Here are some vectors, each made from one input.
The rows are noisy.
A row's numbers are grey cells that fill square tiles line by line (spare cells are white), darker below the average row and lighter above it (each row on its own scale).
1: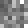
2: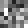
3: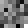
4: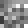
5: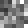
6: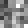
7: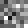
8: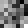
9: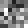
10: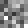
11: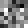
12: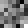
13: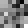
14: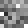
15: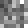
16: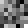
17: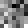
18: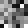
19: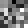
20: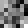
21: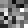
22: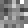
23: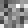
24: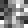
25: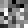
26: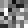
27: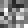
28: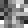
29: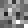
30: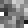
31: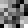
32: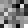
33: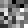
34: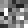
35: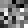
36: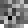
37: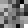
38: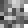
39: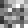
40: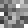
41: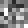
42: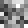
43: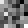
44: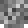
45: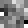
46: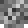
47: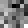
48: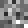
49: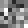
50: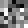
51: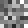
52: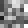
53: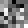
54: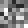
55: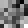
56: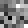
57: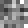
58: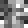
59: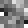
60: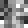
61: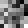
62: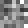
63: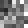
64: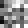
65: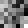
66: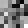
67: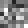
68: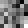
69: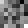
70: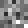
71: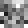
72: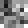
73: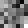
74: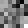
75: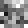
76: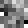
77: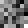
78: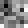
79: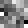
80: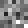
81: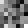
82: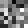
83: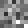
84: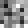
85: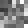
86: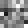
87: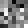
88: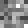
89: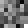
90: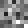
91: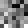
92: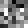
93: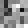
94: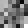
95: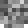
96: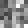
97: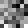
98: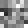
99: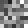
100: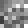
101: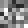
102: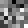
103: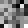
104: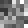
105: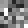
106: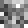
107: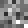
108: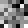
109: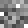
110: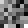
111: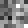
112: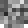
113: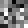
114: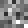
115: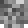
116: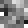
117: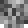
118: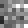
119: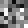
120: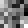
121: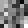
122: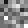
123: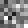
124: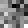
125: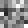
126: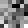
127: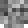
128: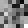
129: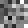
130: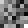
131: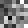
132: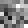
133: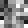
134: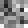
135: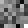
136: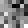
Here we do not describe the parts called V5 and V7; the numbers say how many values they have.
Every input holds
either a value of V5 and a value of V7, or a list of up to two points on a 4-point line.
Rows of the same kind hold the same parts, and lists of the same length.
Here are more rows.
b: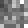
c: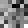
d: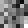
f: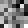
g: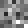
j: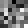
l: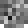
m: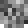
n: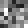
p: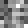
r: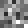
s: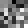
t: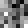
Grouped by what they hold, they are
b, l, m, p
c, d, f, t
g, r
j, n, s

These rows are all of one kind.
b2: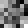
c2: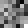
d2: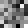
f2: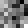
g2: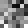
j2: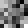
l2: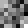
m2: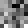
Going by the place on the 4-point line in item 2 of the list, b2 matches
j2 and l2.
